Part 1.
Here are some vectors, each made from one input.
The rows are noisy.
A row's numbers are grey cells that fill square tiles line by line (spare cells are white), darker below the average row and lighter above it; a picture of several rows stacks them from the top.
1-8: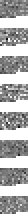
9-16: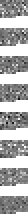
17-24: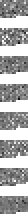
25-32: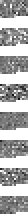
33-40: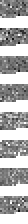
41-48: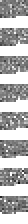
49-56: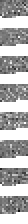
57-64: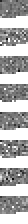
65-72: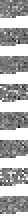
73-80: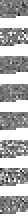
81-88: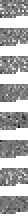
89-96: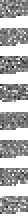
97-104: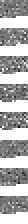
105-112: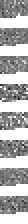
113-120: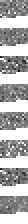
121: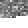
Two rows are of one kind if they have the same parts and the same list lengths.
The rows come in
2 kinds.
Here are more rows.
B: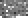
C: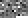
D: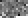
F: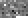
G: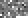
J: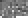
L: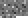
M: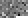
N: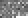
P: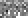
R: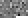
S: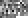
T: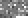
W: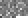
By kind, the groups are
B, D, F, G, J, L, M, N, P, R, T, W
C, S

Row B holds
a point on a 19-point circle.
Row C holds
a fixed value.
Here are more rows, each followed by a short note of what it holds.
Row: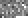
a point on a 19-point circle
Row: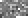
a point on a 19-point circle
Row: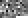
a fixed value
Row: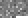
a point on a 19-point circle
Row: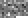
a point on a 19-point circle
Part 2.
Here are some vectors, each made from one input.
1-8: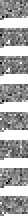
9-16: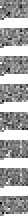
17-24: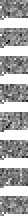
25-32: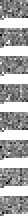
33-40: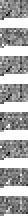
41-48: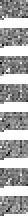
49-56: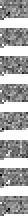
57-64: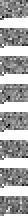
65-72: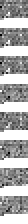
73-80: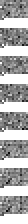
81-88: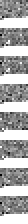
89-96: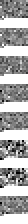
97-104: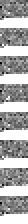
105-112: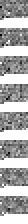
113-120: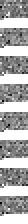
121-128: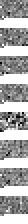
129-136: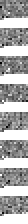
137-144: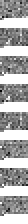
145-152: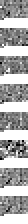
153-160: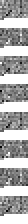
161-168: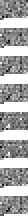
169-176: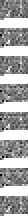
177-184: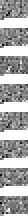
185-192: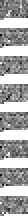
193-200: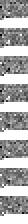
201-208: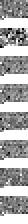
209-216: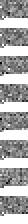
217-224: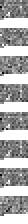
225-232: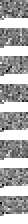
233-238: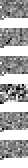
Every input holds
either a point on an 8-point circle, or a fixed value.
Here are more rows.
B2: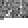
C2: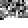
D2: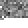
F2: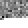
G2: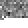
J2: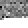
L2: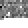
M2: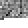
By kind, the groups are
B2, D2, F2, G2, J2, L2, M2
C2

